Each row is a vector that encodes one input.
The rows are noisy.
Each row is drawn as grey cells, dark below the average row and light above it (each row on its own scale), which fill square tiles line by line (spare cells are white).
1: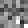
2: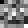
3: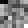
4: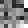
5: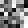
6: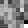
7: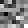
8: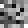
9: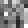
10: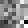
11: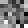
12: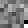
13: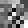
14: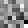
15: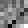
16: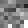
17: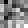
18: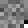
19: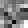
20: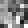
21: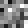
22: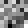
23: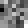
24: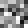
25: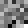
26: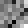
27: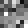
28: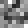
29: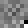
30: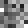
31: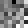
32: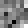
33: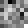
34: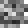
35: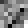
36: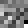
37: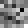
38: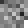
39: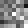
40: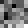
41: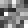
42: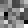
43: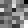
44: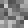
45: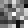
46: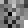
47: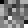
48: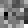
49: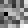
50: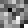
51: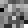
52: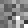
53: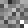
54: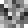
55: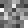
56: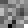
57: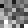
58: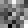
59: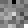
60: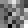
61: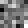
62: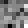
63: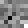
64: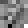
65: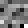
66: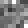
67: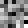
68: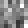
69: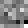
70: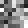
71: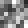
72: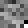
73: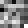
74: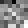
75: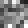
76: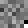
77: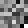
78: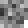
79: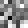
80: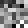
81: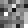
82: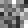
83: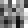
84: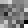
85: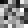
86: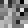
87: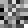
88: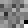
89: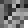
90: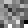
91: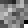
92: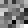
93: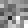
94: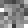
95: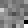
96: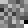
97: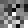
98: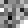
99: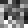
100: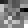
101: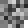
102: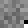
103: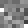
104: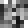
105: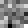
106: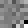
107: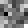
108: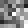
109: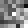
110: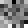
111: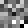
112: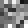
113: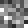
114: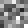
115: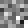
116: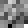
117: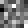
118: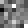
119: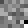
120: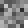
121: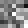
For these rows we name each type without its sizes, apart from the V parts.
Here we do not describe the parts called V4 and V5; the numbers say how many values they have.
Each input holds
a label, a value of V4 and a value of V5, together with either a fixed value, or four true/false values.
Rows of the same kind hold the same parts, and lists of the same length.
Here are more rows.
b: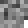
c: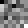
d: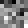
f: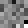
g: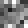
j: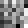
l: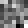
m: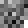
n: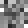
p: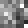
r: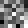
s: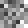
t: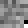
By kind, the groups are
b, c, d, f, n, p, s, t
g, j, l, m, r

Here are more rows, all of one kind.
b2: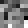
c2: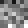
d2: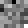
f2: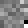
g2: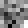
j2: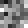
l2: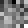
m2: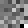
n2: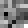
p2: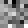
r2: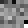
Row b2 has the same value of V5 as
g2, j2, m2 and n2.
